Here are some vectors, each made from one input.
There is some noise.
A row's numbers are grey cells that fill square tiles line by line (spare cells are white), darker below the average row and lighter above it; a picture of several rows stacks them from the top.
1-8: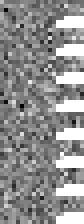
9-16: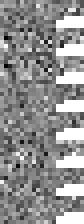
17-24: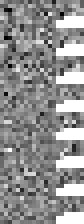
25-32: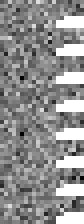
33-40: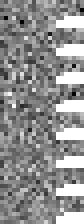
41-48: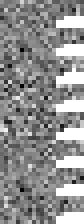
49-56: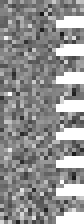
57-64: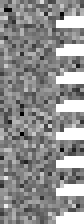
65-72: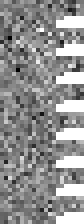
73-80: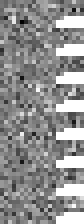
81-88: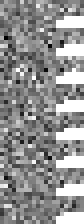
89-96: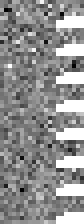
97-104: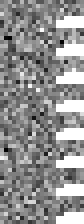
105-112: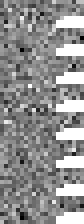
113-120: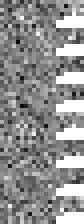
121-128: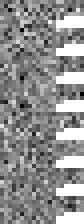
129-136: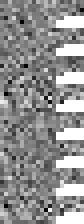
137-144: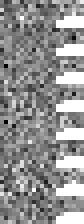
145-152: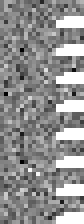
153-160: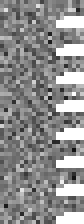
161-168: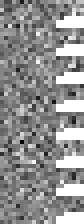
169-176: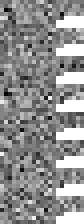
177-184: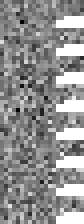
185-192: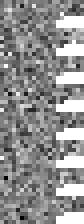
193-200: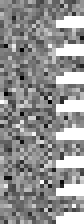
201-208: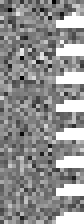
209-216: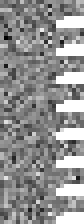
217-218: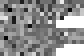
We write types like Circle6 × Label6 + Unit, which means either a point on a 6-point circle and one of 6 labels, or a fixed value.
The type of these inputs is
(Line6 + Line17) × Line10.
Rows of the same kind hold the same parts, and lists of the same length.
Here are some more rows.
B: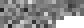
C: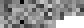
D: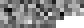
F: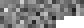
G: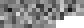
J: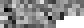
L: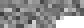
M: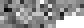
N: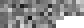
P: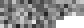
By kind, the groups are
B, F, L, N
C, D, G, J, M, P

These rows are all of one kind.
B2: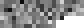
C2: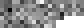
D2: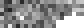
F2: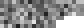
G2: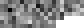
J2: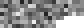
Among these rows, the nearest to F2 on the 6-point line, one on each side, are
C2 and J2.
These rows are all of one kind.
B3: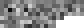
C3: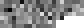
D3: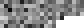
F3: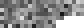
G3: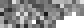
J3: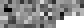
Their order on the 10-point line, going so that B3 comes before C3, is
B3, C3, J3, D3, G3, F3.
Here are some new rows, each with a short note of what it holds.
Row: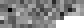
a point on a 6-point line and a point on a 10-point line
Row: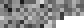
a point on a 6-point line and a point on a 10-point line
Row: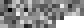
a point on a 6-point line and a point on a 10-point line
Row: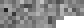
a point on a 10-point line and a point on a 17-point line
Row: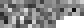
a point on a 10-point line and a point on a 17-point line
